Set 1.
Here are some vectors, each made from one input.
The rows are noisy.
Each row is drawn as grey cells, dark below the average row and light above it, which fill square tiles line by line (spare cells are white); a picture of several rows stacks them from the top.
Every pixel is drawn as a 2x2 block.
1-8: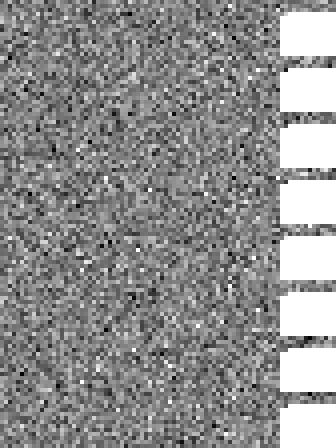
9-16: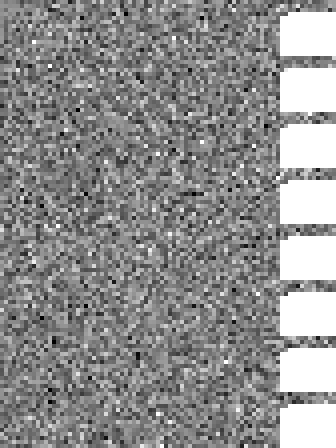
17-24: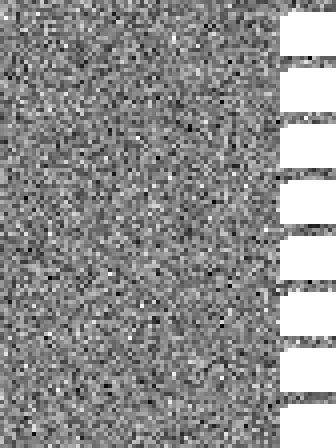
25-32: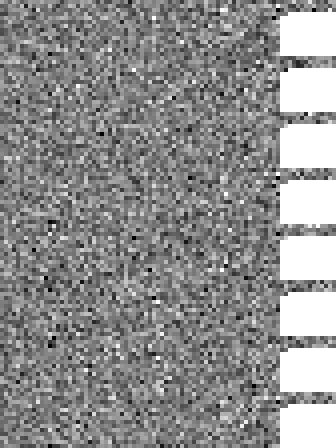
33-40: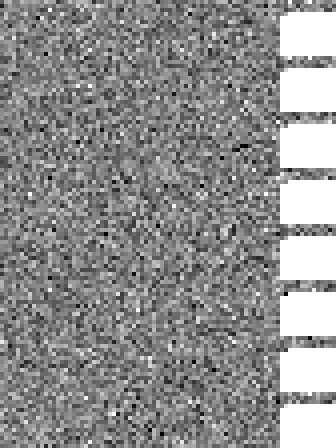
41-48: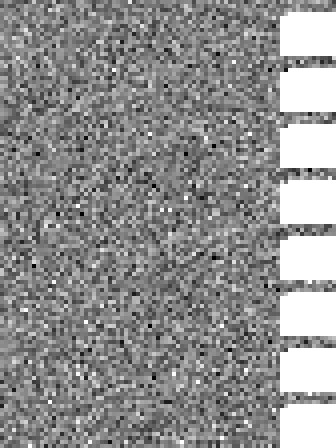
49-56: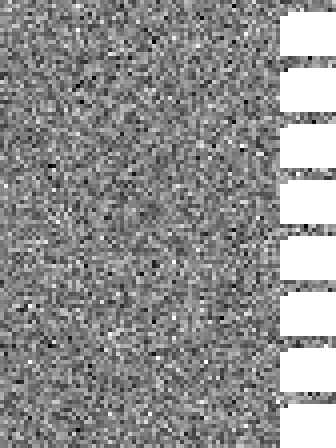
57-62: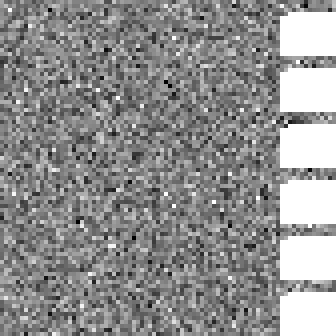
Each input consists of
a point on a 9-point circle and one of 8 labels.
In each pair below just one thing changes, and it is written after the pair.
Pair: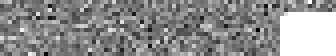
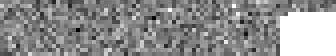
the place on the 9-point circle
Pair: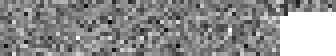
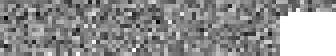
the label
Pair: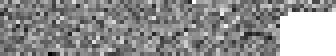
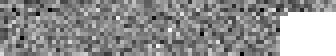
the place on the 9-point circle
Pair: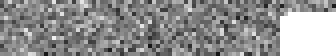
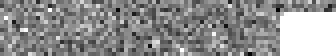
the label
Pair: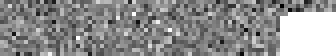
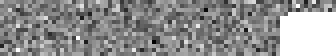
the place on the 9-point circle
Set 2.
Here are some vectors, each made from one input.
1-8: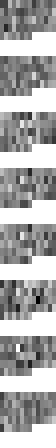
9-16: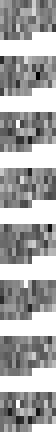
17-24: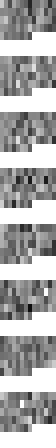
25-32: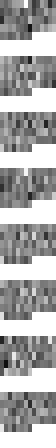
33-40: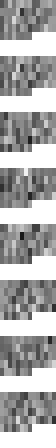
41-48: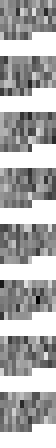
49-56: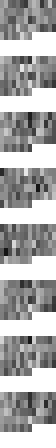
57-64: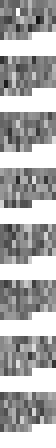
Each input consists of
either one of 9 labels, or three true/false values.
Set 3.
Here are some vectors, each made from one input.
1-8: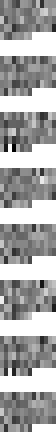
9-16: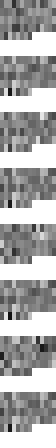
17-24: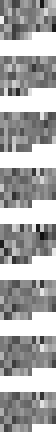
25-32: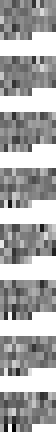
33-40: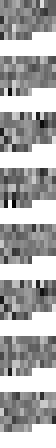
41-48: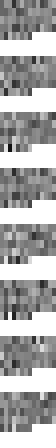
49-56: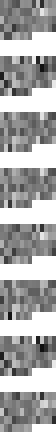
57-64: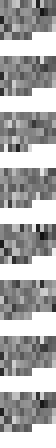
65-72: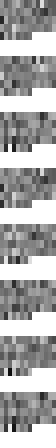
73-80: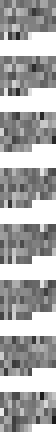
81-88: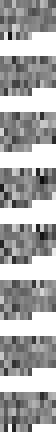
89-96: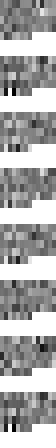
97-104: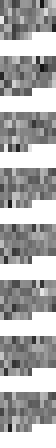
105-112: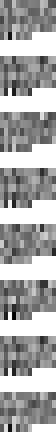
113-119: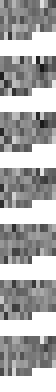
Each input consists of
a point on an 8-point line and a true/false value.
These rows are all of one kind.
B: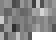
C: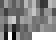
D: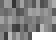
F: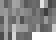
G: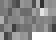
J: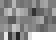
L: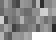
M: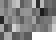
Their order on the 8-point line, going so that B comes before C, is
J, L, G, B, F, D, M, C.
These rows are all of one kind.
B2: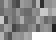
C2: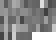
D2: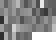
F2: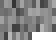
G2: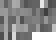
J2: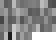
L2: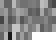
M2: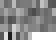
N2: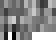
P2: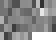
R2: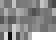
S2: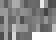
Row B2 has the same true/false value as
F2, N2 and P2.
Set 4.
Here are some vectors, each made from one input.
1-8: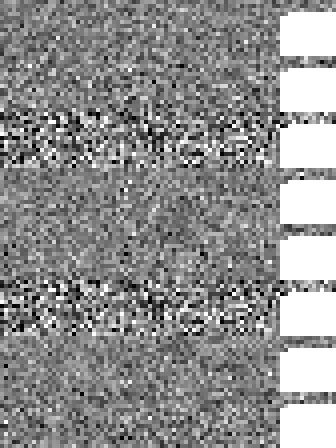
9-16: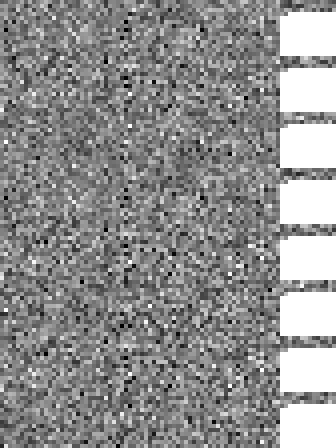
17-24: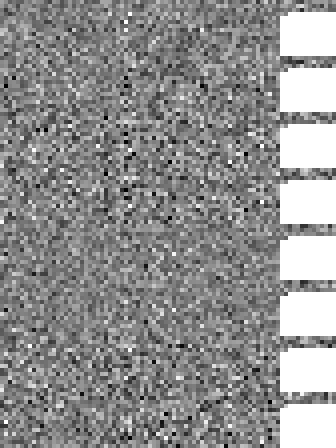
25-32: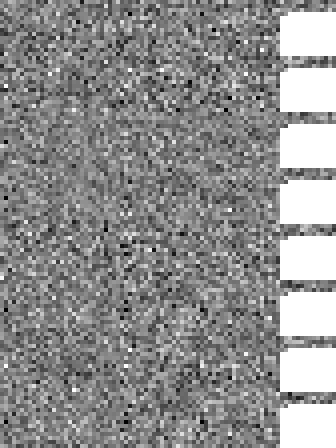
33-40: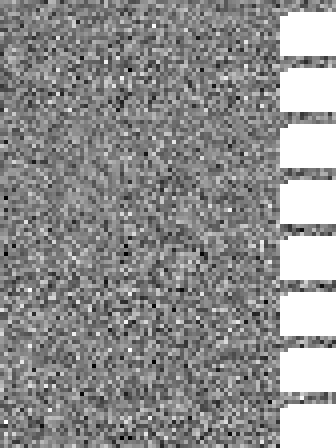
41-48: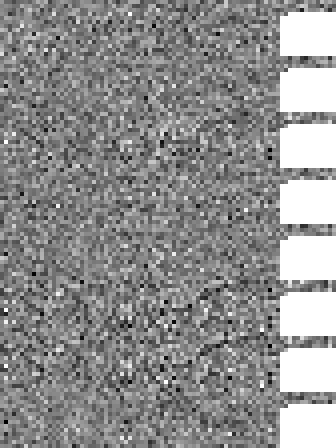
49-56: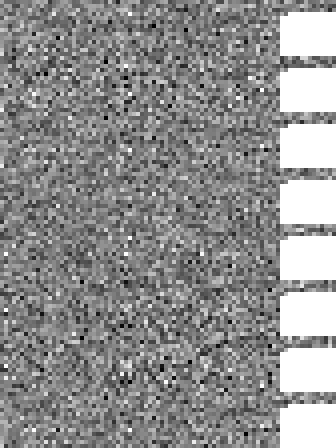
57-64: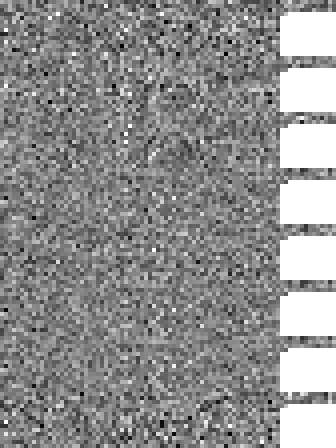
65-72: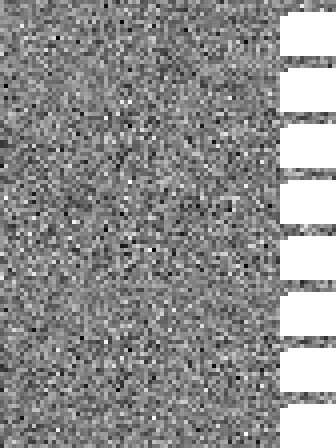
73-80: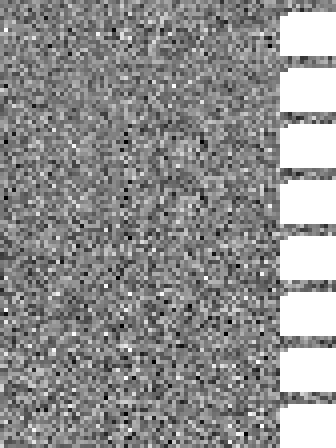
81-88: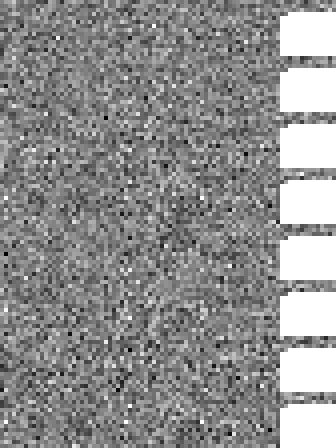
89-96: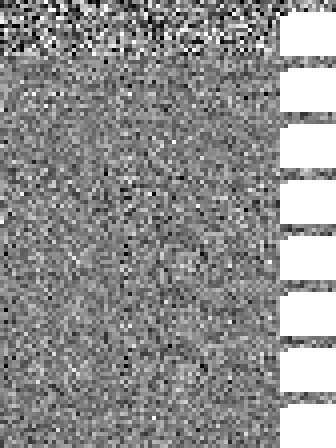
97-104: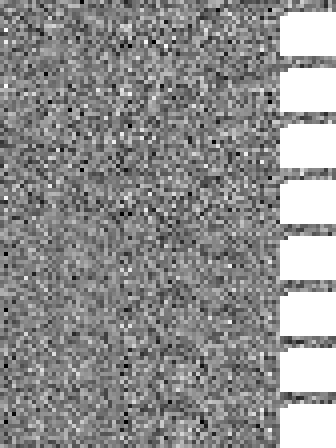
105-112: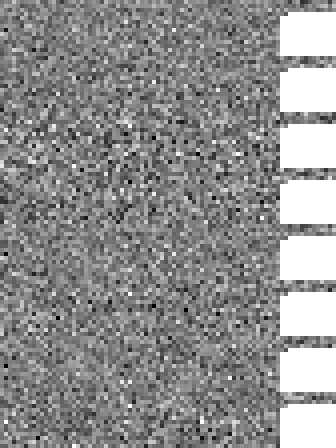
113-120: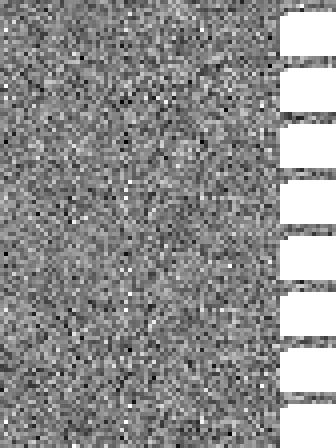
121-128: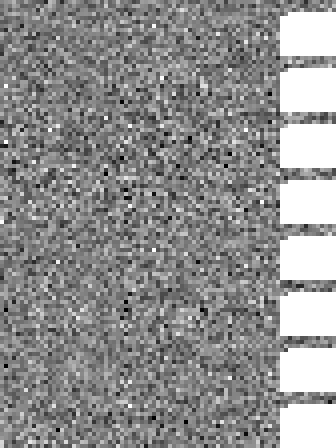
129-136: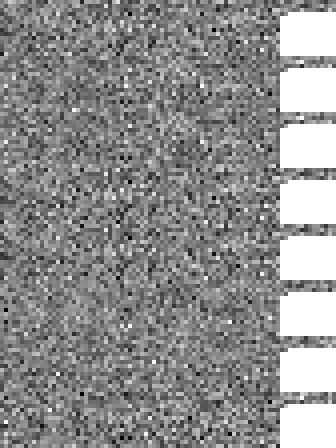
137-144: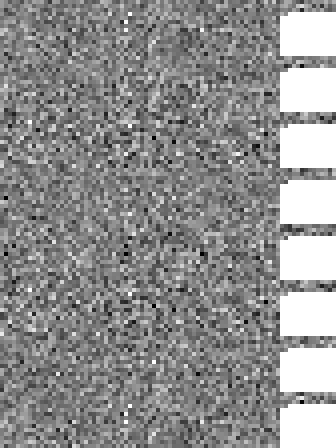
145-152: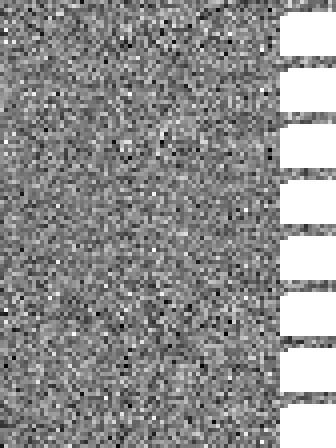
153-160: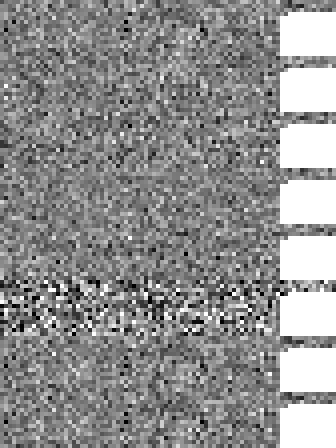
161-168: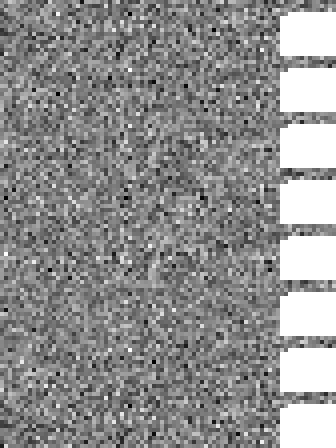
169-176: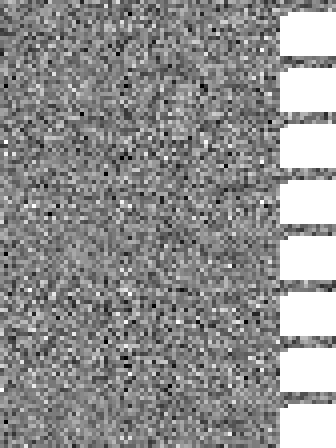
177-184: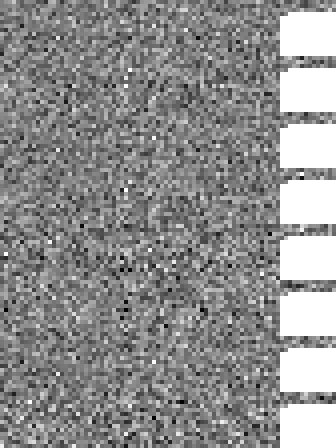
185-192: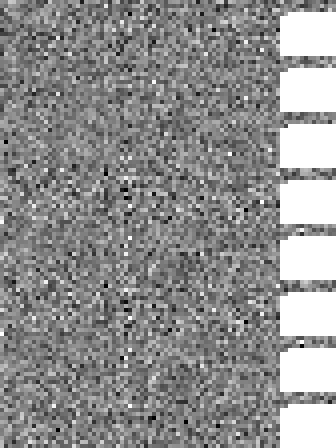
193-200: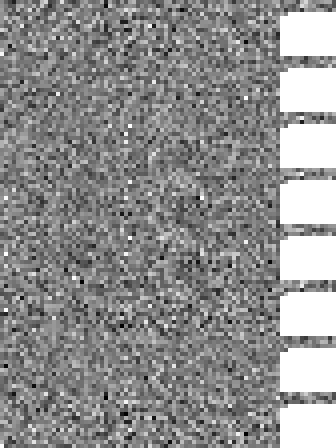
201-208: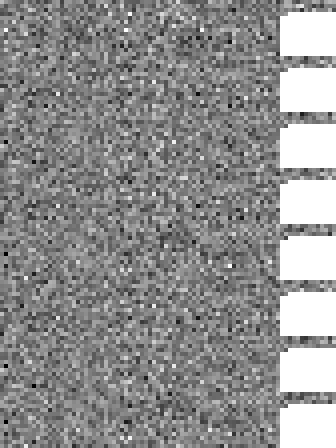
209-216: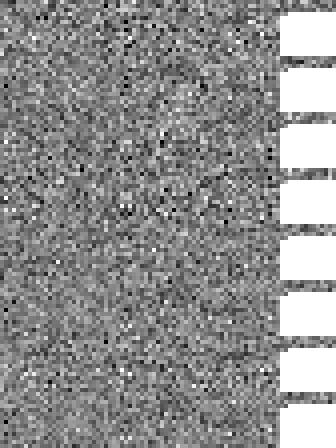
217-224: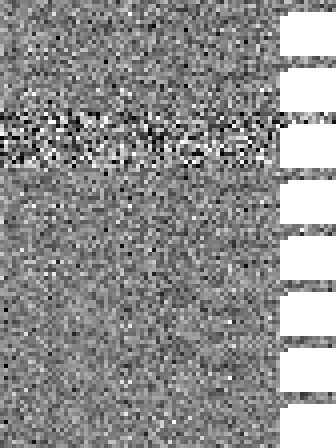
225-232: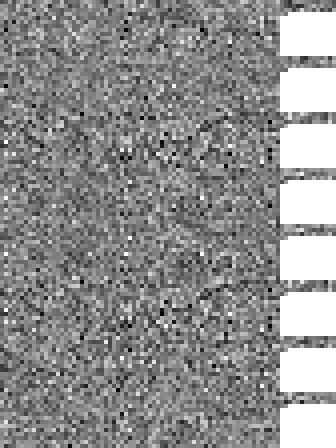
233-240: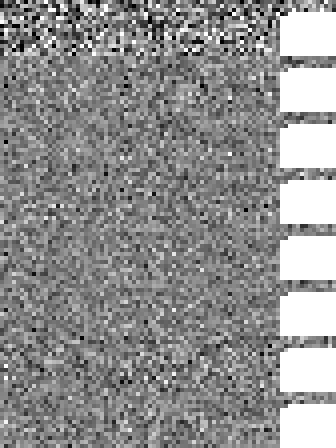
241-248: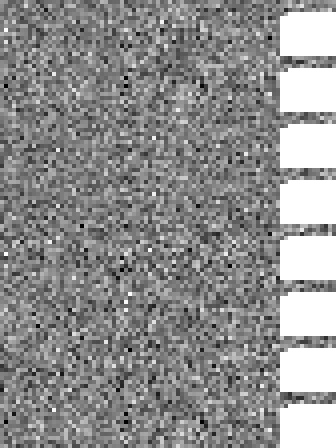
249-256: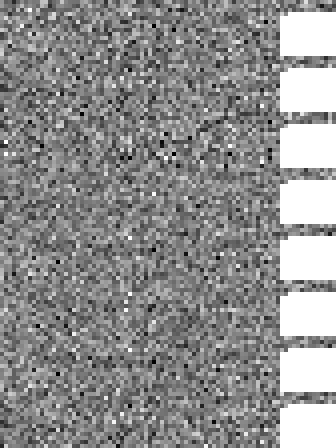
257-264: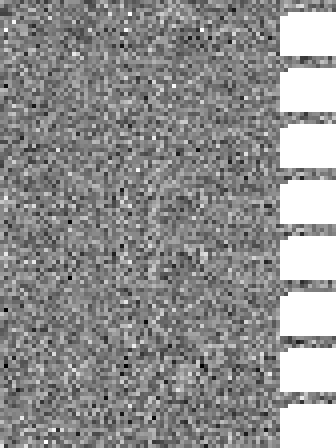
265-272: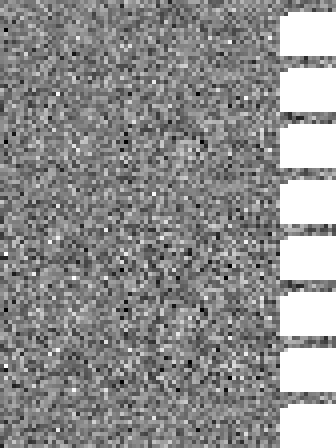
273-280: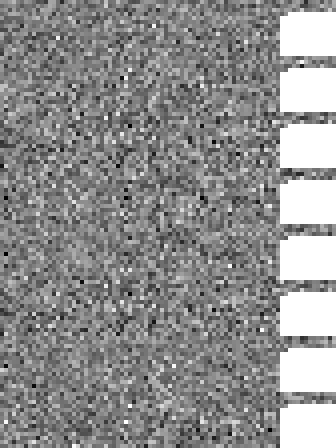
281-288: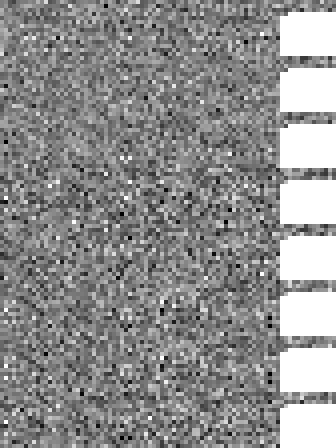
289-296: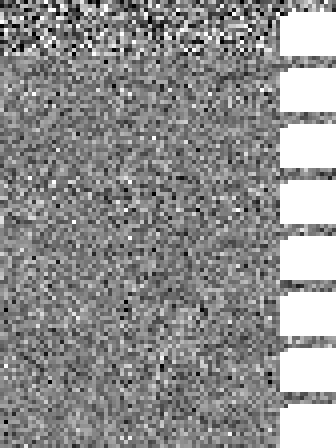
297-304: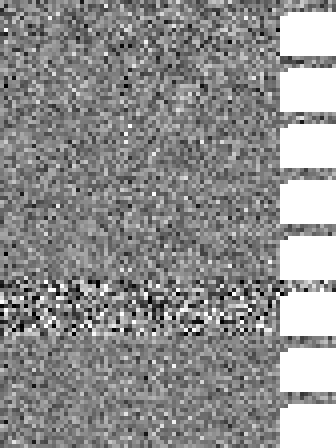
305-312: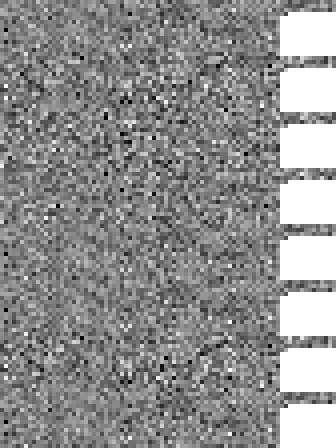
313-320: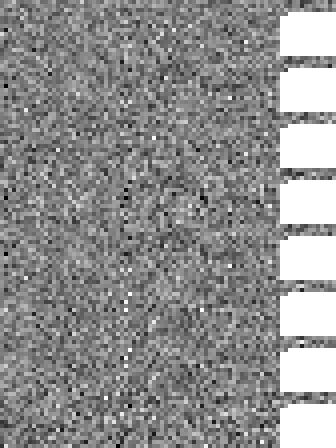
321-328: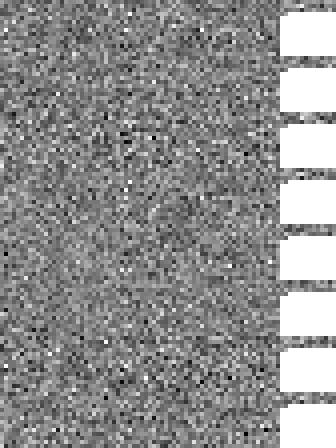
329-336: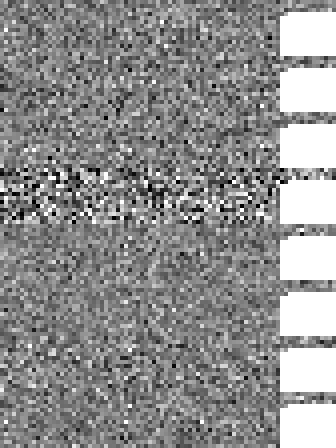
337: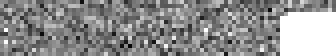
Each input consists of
a list of up to two points on a 5-point line.
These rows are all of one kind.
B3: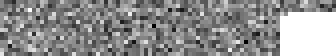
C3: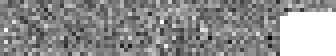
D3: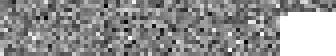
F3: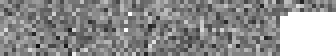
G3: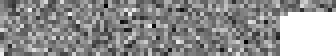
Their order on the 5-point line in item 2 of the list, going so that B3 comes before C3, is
F3, B3, G3, C3, D3.
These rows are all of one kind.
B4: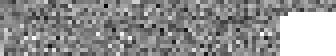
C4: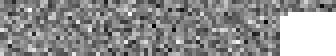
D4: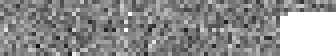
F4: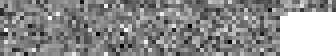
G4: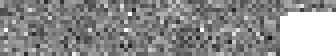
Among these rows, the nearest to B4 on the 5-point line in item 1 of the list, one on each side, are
C4 and D4.
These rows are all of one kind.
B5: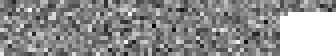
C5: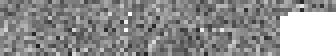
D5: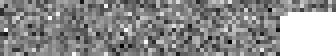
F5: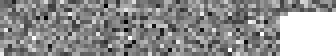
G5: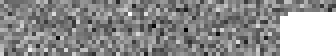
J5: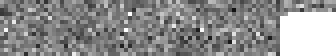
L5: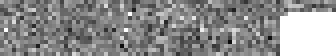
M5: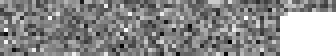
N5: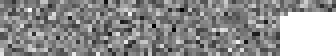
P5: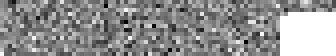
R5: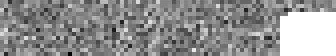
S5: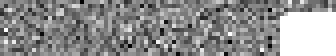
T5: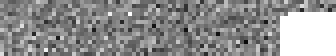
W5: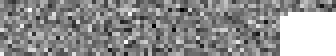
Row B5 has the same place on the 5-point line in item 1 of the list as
F5, N5, P5 and W5.
